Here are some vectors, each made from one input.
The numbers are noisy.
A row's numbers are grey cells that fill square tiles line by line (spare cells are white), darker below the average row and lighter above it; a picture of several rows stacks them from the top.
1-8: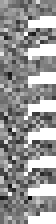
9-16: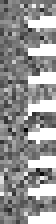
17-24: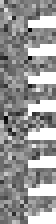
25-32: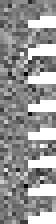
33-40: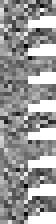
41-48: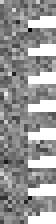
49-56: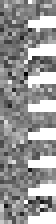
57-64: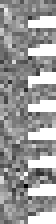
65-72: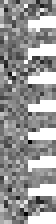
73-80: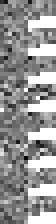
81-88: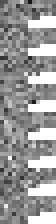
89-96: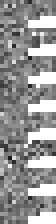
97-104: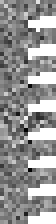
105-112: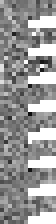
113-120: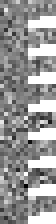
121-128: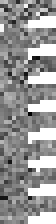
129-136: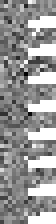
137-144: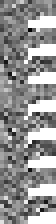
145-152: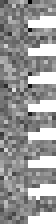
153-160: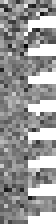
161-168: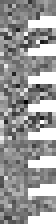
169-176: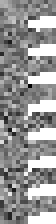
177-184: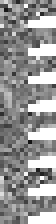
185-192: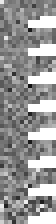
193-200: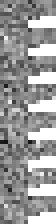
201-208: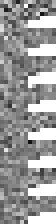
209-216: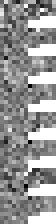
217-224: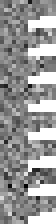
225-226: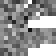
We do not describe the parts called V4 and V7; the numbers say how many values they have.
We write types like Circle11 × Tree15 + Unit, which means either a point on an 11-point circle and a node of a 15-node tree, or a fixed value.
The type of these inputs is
(Circle8 + Unit) × V4 × V7 + Line5.
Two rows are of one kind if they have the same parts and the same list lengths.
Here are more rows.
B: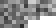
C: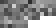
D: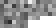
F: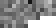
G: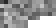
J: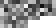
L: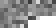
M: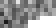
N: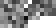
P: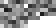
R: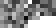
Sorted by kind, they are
B, D, G, L, M
C, F
J, N, P, R

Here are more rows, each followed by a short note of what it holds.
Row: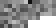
a value of V4 and a value of V7
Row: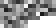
a point on a 5-point line
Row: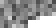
a point on an 8-point circle, a value of V4 and a value of V7
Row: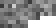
a value of V4 and a value of V7
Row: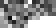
a point on a 5-point line
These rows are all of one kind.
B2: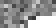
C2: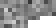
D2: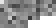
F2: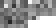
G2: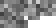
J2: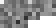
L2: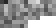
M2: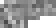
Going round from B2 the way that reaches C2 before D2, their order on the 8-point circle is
B2, C2, M2, J2, F2, L2, G2, D2.
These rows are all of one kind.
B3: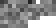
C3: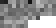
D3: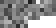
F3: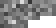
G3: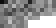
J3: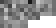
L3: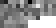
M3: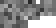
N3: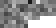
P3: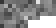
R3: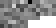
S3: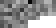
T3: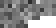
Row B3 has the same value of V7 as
C3 and J3.
